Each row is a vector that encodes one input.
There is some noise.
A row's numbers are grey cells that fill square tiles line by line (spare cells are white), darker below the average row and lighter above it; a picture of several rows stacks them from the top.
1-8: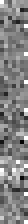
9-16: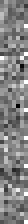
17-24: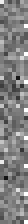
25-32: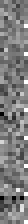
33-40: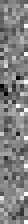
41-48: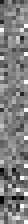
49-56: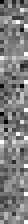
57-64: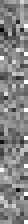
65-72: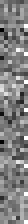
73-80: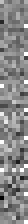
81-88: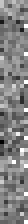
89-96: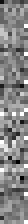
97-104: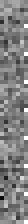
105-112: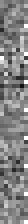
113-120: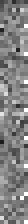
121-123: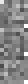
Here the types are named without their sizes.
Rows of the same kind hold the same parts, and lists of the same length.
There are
2 kinds of row.
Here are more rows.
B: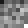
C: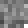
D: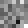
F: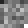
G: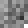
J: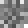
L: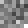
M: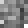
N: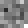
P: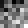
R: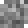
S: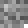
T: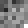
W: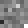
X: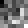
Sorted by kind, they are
B, C, F, G, L, M, N, P, R, S, T, W
D, J, X

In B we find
a point on a line and five true/false values.
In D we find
a point on a circle and a point on a line.
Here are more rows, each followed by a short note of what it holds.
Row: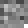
a point on a line and five true/false values
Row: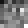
a point on a line and five true/false values
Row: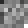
a point on a line and five true/false values
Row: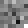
a point on a circle and a point on a line
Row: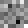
a point on a circle and a point on a line
